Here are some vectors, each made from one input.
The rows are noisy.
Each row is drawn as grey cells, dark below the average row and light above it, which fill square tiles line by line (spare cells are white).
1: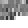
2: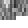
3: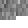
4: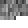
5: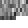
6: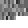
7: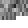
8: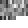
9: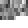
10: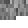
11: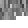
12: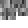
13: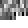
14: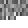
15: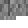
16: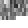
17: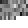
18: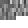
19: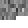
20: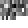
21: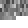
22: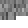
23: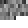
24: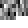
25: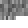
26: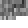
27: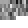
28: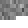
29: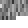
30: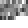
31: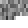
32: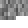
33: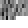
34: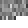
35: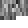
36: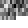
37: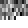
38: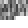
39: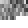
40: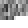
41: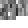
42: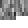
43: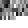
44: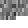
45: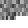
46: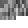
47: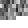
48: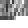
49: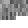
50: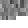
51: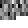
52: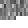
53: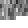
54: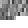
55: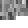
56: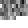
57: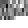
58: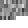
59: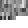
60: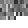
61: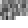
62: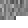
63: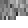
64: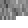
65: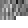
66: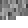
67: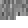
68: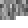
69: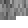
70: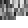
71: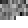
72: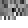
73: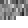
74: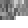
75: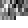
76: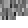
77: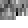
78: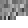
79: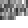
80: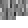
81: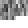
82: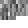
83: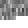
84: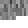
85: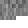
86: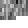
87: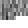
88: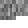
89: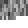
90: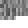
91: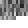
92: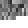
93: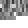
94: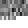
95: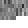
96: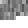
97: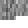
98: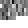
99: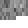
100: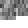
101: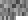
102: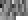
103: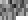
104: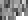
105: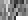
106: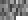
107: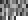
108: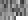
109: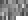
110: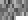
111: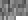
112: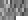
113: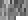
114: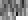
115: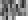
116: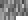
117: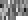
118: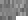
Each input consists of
a point on a 6-point line and a true/false value, together with either a fixed value, or a node of an 11-node tree.
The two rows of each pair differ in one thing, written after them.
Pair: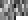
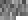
the node of the tree
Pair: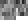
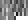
the true/false value
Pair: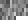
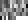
the place on the 6-point line
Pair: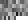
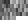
the true/false value
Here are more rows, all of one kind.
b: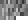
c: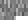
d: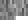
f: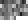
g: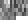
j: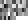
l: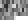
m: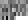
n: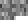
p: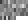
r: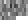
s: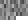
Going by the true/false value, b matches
f and p.
